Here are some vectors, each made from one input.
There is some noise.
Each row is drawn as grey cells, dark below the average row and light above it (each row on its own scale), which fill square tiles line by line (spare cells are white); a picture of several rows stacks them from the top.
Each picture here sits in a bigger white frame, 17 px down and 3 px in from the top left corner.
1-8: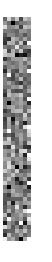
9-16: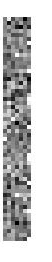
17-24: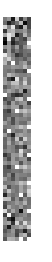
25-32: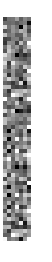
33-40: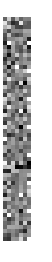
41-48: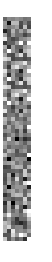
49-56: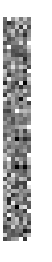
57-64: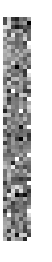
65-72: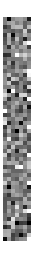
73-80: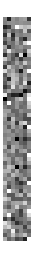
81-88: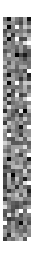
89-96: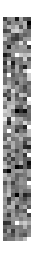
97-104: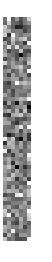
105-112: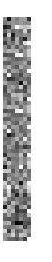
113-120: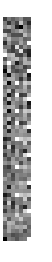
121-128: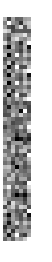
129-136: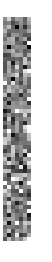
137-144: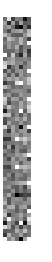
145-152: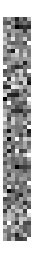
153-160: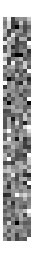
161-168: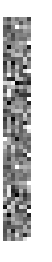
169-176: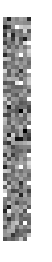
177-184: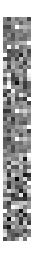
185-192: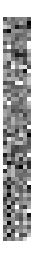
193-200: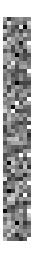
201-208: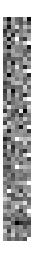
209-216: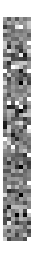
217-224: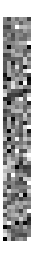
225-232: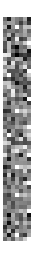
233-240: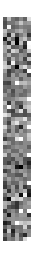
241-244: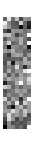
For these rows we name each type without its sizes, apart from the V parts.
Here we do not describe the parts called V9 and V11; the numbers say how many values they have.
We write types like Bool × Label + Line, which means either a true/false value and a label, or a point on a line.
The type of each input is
Bool × Line × (Unit + V9 × V11).
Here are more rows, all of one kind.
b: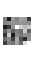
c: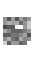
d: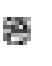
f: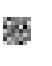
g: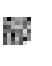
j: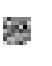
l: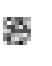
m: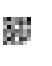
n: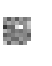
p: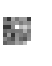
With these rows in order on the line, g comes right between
b and f.
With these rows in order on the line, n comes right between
c and p.
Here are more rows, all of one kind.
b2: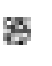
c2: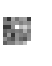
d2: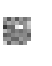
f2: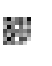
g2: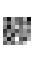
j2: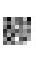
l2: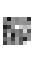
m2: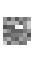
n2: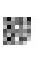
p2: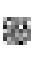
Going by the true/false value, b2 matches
d2, m2 and p2.
